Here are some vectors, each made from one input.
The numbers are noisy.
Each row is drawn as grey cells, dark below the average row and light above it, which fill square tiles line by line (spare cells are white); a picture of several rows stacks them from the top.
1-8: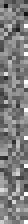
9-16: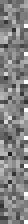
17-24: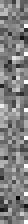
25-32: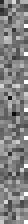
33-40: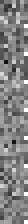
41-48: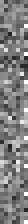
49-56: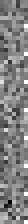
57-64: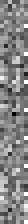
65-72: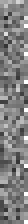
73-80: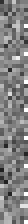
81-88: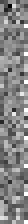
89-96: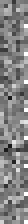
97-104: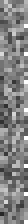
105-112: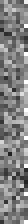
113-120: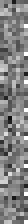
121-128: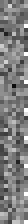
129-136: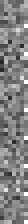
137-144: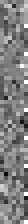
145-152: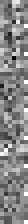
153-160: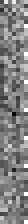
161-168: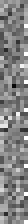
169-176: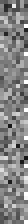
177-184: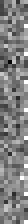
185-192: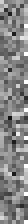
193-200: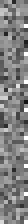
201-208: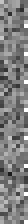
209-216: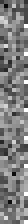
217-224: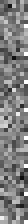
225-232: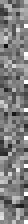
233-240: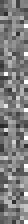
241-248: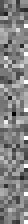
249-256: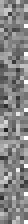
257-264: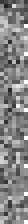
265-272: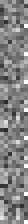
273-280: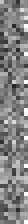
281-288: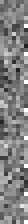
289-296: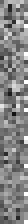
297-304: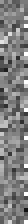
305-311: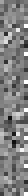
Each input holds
a point on a 4-point line, together with either a point on a 4-point line, or three true/false values.
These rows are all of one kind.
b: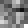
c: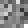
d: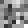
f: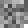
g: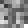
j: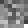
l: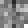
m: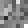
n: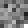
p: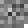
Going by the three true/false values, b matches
c, g, m and p.
